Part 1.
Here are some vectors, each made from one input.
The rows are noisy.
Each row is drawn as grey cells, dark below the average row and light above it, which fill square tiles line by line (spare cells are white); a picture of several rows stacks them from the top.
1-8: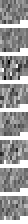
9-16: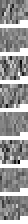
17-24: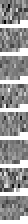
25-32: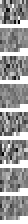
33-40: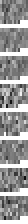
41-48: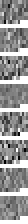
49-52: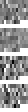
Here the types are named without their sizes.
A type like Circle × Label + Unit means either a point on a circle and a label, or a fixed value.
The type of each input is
Tree + Unit.
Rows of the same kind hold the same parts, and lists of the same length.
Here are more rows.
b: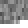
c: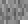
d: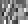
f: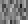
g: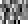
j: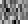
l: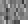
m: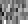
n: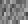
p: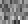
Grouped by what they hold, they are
b, c, d, g, j, l, m, n, p
f

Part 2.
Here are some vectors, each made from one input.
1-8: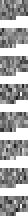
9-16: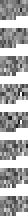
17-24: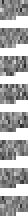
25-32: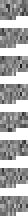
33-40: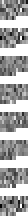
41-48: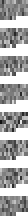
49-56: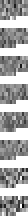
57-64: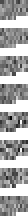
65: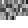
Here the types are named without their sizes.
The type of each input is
Line.
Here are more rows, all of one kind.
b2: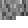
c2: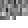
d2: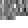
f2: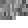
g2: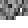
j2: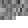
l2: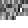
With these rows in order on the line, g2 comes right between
d2 and l2.
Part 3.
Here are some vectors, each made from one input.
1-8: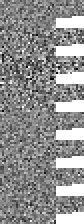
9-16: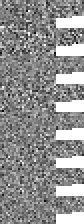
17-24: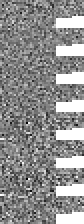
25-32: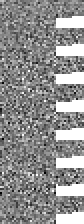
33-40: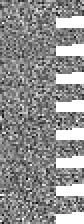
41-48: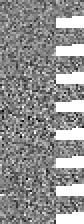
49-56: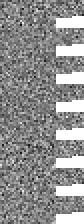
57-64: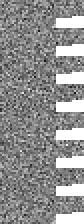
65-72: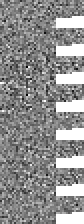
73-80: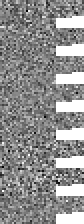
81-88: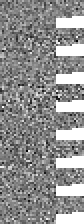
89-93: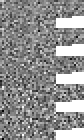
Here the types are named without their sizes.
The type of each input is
Line.
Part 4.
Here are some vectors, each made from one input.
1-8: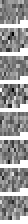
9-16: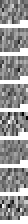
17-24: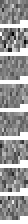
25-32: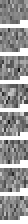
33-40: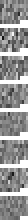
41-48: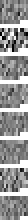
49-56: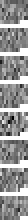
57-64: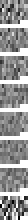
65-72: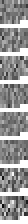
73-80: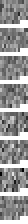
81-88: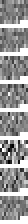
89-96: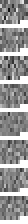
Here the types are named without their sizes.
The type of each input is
Tree.
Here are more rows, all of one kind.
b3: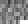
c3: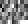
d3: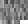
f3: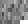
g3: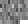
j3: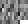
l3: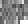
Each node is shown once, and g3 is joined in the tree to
b3, c3 and f3.
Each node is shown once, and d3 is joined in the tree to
b3.
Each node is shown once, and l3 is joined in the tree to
c3.
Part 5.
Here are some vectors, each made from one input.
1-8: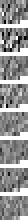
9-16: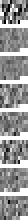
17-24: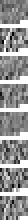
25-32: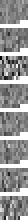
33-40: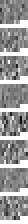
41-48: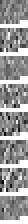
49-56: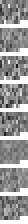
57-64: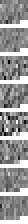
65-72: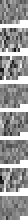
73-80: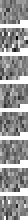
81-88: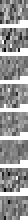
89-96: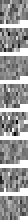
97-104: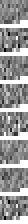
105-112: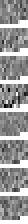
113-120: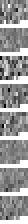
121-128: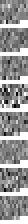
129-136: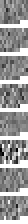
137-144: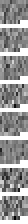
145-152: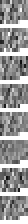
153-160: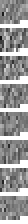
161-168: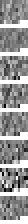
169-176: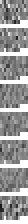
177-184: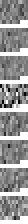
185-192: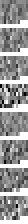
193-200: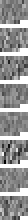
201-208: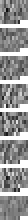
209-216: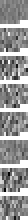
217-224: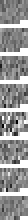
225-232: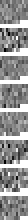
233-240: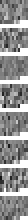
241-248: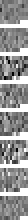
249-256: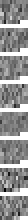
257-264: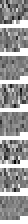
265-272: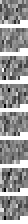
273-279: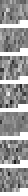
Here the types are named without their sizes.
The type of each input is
Tree + Unit.
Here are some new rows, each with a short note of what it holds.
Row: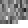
a fixed value
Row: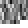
a fixed value
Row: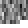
a fixed value
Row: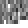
a fixed value
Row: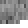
a node of a tree
